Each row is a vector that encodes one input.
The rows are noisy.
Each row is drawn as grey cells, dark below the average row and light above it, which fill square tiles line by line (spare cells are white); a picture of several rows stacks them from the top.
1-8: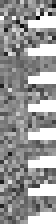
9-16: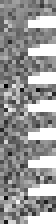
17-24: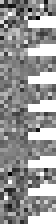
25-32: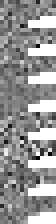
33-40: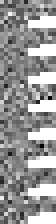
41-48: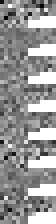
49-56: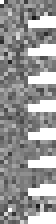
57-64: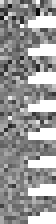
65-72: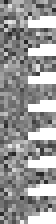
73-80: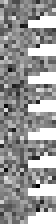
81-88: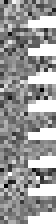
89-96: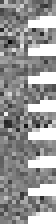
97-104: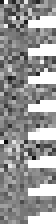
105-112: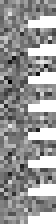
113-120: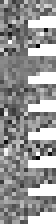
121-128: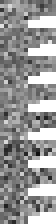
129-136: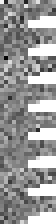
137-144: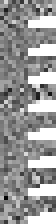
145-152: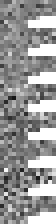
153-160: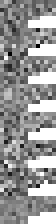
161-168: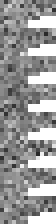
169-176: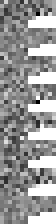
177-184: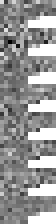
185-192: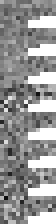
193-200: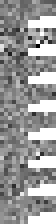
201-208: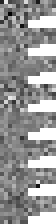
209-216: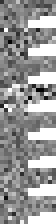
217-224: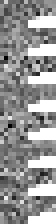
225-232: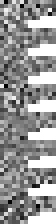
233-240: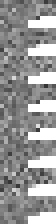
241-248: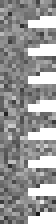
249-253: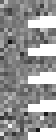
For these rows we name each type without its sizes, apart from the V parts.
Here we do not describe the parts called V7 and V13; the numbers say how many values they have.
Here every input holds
either a point on a line and a value of V13, or three true/false values, or a value of V7.
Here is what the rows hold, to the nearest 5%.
About 40% of them hold a point on a line and a value of V13. About 40% of them hold three true/false values. The rest hold a value of V7.
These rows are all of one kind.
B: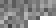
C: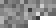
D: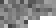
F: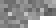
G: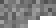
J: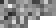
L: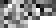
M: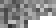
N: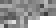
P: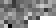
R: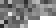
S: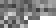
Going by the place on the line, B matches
C, F and J.
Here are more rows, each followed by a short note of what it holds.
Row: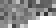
a point on a line and a value of V13
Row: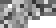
a point on a line and a value of V13
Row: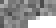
three true/false values
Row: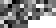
a value of V7
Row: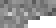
a point on a line and a value of V13
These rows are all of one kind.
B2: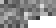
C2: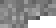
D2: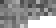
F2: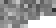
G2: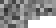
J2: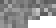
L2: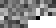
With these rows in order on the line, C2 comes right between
F2 and J2.
